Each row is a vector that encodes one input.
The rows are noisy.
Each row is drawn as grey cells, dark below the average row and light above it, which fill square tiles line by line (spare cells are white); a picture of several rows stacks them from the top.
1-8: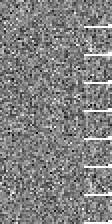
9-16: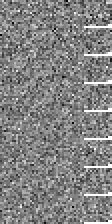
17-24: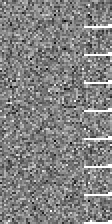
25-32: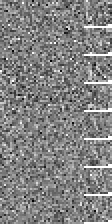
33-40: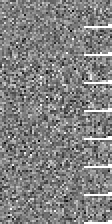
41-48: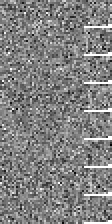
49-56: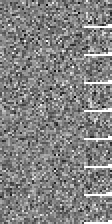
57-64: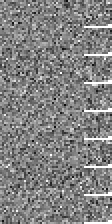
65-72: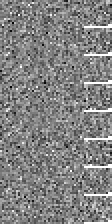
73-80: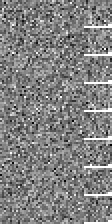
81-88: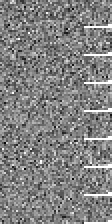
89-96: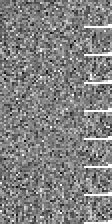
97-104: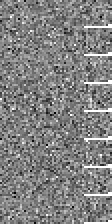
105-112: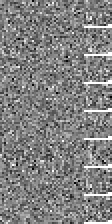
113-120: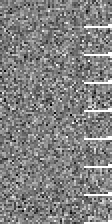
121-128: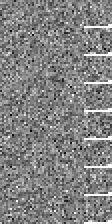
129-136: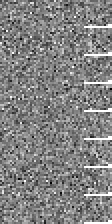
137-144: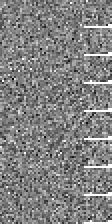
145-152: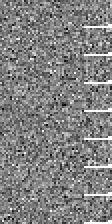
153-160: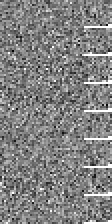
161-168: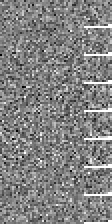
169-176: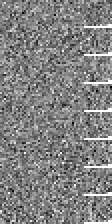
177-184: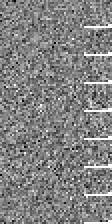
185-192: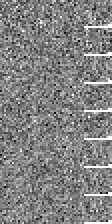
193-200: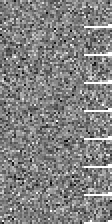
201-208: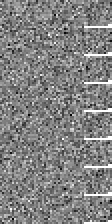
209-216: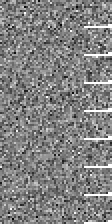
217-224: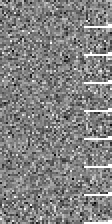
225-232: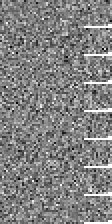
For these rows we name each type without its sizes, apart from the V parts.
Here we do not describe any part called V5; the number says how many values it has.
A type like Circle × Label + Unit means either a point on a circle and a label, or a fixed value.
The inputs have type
Bool × V5 + Label + Line × (Tree + Unit).
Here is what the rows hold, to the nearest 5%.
About 25% of them hold a label. About 50% of them hold a point on a line, together with either a fixed value, or a node of a tree. The rest hold a true/false value and a value of V5.
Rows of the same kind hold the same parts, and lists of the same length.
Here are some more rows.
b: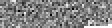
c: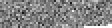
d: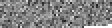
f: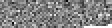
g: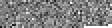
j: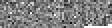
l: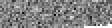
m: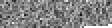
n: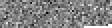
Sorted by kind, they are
b
c, d, l
f, j
g, m, n

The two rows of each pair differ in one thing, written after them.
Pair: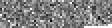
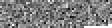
the true/false value
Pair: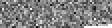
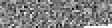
the true/false value
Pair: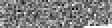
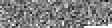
the value of V5
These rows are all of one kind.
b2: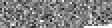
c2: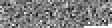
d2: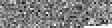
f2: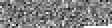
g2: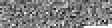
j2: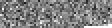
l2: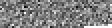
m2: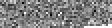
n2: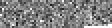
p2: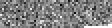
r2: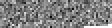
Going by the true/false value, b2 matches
j2, n2 and p2.
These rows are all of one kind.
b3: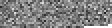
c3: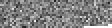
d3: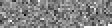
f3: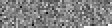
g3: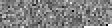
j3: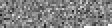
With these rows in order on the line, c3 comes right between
b3 and f3.
